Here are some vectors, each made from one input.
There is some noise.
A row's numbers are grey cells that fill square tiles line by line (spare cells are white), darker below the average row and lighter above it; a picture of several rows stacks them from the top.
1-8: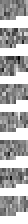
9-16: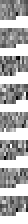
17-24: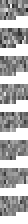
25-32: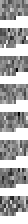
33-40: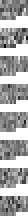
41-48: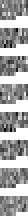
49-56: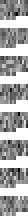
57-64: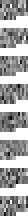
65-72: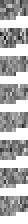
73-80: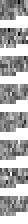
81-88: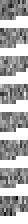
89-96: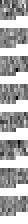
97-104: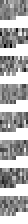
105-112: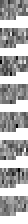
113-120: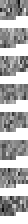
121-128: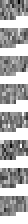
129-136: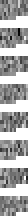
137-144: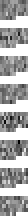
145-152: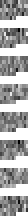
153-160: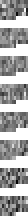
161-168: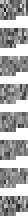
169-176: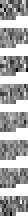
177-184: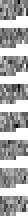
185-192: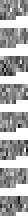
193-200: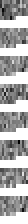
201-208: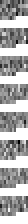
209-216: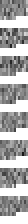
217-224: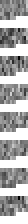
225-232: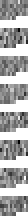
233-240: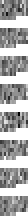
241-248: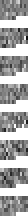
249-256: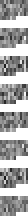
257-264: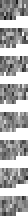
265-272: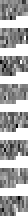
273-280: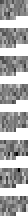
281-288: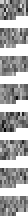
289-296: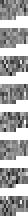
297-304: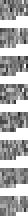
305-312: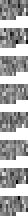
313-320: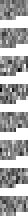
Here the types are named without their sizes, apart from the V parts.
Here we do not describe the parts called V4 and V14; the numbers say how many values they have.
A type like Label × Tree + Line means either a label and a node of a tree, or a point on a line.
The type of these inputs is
(Bool × Bool × Bool × Bool + Unit) × V14 + Circle × V4.
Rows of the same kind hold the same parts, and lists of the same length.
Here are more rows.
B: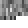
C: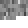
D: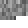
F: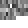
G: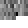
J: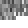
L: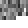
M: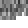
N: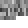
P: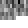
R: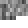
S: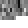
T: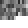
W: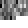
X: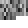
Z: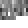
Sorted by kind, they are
B, C, D, G, R
F, P, T, W, X
J, L, M, N, S, Z

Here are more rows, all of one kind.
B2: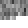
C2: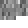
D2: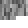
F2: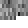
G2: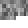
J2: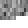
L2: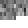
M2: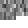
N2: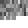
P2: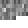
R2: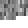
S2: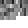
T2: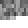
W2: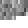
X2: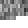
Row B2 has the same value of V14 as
G2, S2, T2 and X2.
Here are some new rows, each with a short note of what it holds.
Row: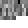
a value of V14
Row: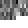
a point on a circle and a value of V4
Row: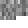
four true/false values and a value of V14
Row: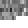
a value of V14
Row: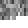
four true/false values and a value of V14
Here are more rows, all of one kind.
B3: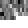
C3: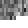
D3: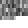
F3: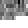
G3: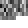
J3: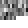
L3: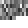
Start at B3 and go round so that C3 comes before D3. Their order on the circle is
B3, C3, F3, L3, D3, J3, G3.
